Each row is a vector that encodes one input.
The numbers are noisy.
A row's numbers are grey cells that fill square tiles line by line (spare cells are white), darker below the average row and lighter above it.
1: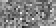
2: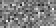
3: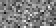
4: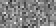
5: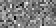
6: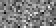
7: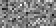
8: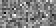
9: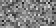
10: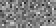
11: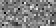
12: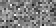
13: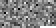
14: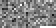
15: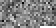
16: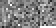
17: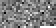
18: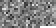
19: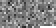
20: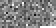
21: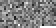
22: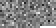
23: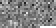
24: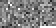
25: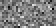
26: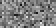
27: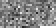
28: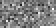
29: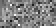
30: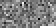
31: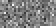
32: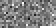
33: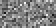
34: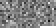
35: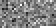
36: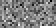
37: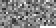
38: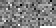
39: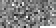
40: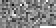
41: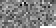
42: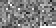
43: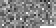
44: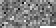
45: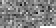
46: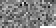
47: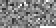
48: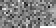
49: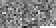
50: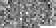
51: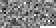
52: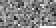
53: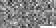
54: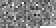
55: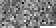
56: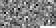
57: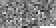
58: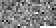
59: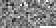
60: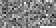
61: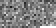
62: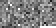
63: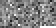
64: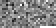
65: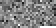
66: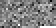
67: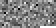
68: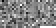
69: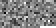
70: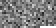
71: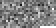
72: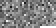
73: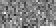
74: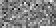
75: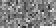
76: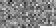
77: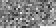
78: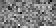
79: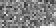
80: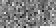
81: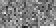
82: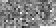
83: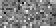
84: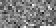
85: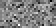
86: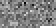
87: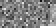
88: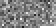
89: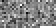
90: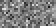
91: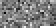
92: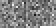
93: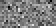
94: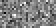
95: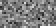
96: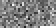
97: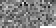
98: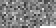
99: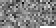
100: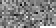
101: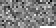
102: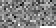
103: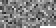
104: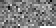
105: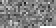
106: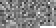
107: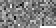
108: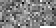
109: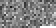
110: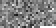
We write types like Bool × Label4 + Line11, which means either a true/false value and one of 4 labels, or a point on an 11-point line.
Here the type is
(Label6 + Line11) × Line11.
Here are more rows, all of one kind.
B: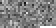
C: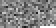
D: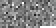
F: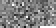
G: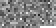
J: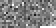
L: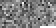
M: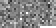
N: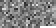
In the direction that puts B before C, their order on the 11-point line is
L, N, J, D, G, M, B, C, F.
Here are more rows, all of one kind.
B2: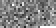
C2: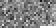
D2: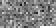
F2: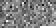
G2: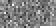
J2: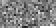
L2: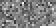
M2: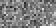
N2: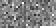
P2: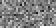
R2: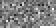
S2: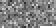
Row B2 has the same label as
G2 and N2.
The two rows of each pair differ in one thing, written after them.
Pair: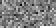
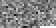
the label
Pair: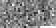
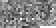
the label
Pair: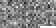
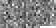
the label
